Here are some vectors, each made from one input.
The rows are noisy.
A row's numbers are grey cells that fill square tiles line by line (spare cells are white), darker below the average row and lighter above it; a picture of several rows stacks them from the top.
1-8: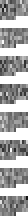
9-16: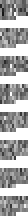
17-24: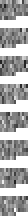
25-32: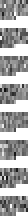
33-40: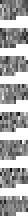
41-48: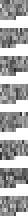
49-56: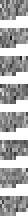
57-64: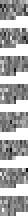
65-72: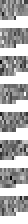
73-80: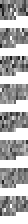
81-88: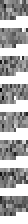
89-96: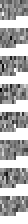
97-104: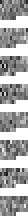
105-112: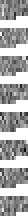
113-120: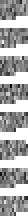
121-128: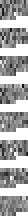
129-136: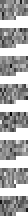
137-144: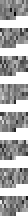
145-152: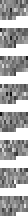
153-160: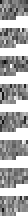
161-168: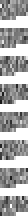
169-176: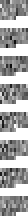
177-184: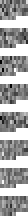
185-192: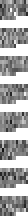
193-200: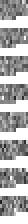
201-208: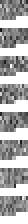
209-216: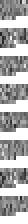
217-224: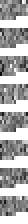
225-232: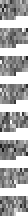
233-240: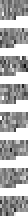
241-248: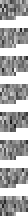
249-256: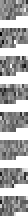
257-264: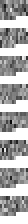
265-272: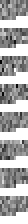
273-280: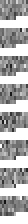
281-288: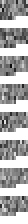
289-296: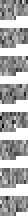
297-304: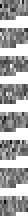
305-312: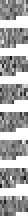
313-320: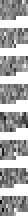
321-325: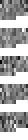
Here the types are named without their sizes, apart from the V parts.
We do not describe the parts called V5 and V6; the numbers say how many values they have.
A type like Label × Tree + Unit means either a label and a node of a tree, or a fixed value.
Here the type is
(Bool × V5 + V6) × Label.
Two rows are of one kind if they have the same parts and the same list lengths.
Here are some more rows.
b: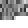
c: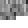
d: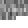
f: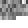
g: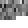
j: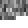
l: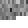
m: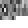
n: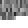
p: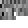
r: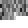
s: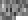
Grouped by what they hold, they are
b, g, j, m, p, r
c, d, f, l, n, s

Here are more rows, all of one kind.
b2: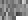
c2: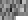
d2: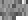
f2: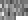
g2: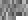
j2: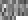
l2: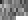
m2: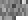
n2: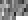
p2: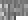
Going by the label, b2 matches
c2, d2, g2 and m2.
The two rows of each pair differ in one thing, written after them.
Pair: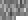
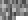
the true/false value
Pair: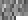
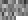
the value of V5
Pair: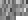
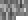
the label
